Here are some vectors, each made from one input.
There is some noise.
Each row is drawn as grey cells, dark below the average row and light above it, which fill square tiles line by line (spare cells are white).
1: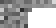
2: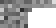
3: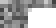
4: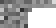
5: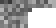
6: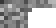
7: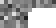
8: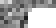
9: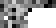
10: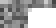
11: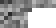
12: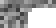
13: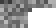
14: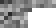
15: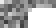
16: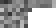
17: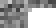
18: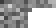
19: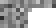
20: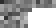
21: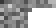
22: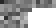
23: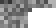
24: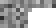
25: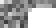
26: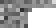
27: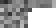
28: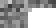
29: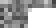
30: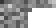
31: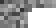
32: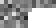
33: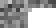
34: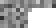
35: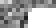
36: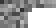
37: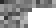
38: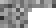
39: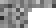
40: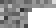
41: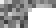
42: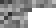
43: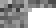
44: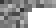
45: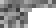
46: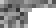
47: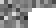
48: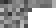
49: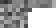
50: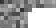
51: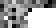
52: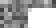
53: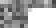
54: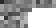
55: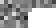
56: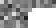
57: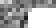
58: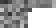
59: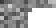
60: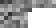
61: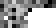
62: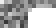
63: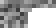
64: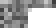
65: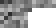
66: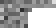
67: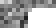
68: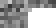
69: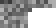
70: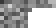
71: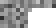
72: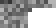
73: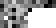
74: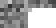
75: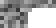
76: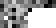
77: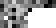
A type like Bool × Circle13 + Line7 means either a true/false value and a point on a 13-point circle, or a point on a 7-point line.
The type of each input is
Bool × Label7 + Unit.
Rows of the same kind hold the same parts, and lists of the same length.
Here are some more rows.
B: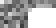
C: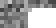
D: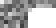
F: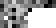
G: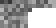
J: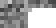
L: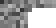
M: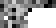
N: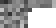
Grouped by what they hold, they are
B, C, D, G, J, L, N
F, M

